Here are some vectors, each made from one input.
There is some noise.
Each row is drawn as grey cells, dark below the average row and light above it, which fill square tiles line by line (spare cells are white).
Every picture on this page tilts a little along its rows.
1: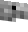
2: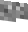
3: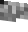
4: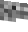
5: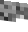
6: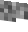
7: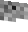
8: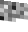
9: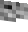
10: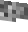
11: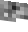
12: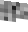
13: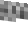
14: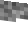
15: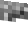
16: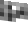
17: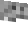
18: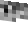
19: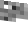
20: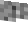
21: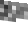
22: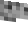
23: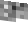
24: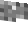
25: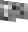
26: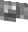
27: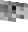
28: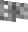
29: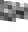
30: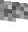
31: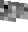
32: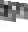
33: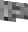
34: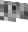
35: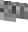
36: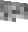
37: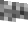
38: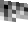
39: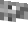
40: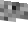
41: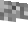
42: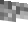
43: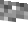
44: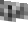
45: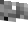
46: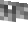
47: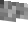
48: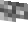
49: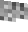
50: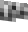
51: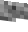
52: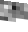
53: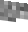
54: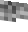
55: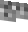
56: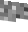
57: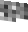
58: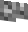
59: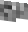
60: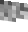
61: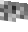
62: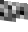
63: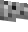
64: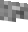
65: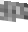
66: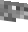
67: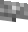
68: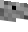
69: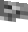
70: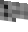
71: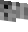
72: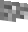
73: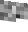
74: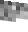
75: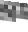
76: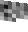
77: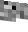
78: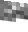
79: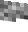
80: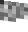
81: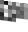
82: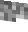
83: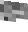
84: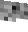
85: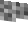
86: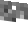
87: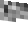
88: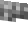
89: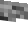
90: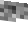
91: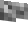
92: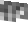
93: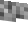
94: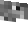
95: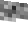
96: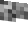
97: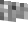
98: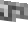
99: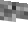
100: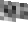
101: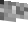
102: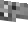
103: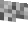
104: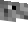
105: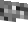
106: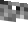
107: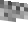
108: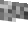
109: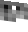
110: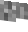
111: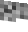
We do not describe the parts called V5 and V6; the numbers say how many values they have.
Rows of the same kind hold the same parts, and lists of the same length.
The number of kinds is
2.
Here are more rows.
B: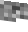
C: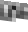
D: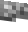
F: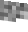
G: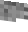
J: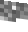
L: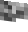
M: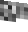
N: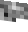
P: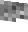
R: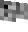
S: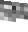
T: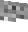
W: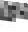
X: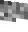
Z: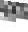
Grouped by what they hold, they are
B, F, G, M, P, T
C, D, J, L, N, R, S, W, X, Z

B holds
a point on a 4-point line, a true/false value and a value of V5.
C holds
a true/false value, a value of V5 and a value of V6.
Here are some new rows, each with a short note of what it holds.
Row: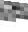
a true/false value, a value of V5 and a value of V6
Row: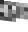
a point on a 4-point line, a true/false value and a value of V5
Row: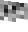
a point on a 4-point line, a true/false value and a value of V5
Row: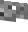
a point on a 4-point line, a true/false value and a value of V5
